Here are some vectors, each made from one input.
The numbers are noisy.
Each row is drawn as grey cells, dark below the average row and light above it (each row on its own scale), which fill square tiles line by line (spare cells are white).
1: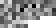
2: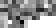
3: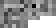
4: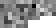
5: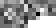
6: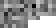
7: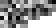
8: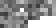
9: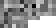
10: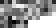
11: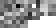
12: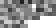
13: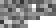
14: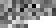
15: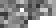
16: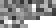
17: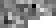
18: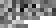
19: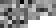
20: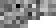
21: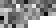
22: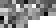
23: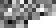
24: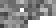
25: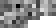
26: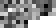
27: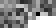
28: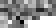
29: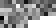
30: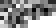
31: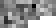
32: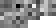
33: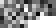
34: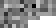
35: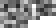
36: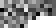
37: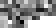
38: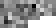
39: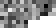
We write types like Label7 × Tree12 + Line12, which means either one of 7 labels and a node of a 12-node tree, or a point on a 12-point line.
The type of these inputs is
Label5 × Label5.
